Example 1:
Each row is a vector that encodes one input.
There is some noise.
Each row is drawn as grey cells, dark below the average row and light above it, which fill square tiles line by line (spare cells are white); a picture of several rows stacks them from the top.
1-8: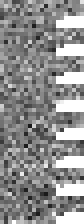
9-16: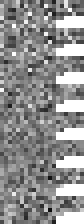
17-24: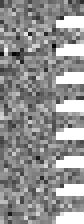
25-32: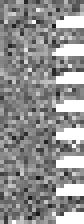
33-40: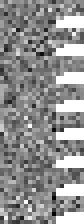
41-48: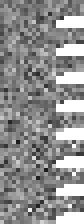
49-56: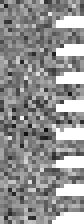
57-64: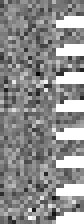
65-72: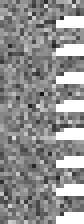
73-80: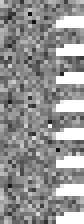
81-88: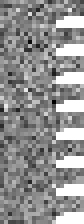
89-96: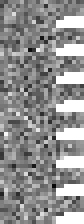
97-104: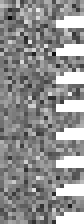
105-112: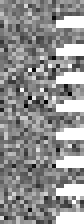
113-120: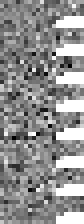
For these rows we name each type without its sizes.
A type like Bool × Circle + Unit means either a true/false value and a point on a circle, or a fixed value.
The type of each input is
Bool × Bool × Bool × Bool × Line.
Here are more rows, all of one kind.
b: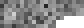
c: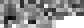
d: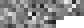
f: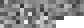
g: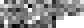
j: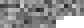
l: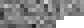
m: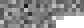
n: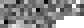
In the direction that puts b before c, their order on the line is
d, n, j, m, b, l, f, c, g.
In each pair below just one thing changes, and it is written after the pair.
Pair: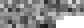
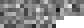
the place on the line
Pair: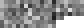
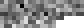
the place on the line
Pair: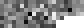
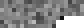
one of the four true/false values
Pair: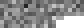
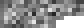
one of the four true/false values
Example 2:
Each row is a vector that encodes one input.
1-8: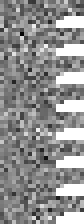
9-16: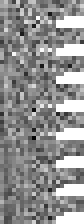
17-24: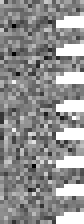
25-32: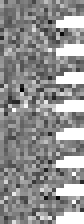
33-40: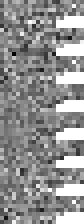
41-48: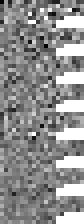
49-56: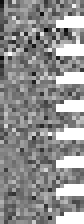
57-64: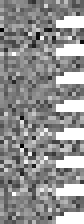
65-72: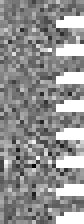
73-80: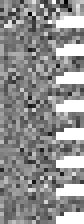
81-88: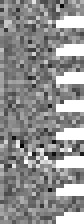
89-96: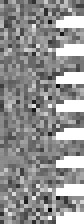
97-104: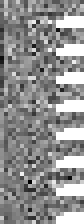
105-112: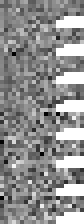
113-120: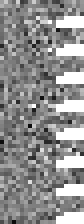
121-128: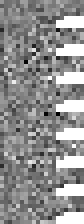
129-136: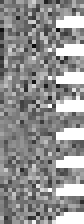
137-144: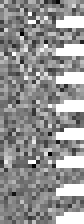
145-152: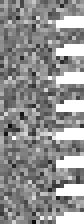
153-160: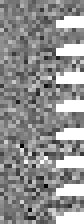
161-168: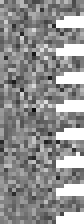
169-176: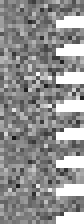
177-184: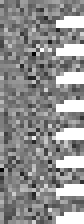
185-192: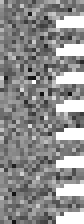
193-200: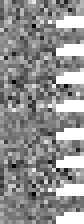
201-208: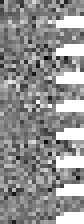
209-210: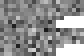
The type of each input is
Bool × Bool × Bool × Bool + Line7 × Line11.
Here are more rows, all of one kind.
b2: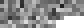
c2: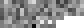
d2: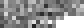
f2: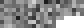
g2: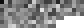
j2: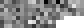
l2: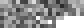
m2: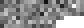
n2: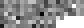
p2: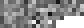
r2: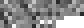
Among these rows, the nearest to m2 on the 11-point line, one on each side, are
j2 and n2.
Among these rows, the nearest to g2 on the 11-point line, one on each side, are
f2 and p2.
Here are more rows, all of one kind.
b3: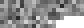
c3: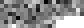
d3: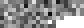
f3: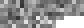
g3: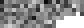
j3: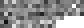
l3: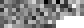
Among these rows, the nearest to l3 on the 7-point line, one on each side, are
b3 and g3.
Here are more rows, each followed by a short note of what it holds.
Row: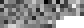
a point on a 7-point line and a point on an 11-point line
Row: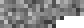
four true/false values
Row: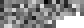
a point on a 7-point line and a point on an 11-point line
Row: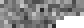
four true/false values
